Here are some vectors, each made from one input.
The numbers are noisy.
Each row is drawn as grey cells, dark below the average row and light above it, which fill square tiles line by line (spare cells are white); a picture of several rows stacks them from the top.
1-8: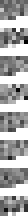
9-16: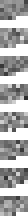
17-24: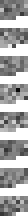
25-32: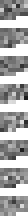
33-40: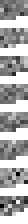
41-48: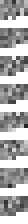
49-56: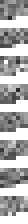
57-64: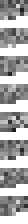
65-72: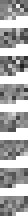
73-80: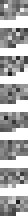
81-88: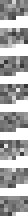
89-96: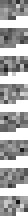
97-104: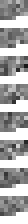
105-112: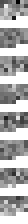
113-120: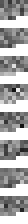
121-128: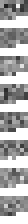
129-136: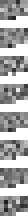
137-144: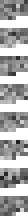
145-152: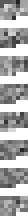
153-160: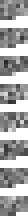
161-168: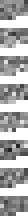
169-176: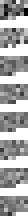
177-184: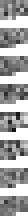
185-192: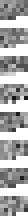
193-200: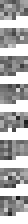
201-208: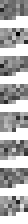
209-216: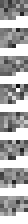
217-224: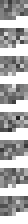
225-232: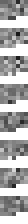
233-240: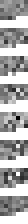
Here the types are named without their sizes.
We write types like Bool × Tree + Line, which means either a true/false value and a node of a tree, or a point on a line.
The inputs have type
(Label + Tree) × Tree.
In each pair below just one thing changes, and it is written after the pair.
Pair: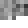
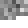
the label
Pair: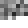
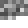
the label
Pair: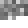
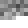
the label
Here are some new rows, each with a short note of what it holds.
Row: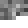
a node of each of two trees
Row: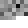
a label and a node of a tree
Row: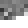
a node of each of two trees
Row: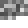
a label and a node of a tree
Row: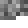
a node of each of two trees
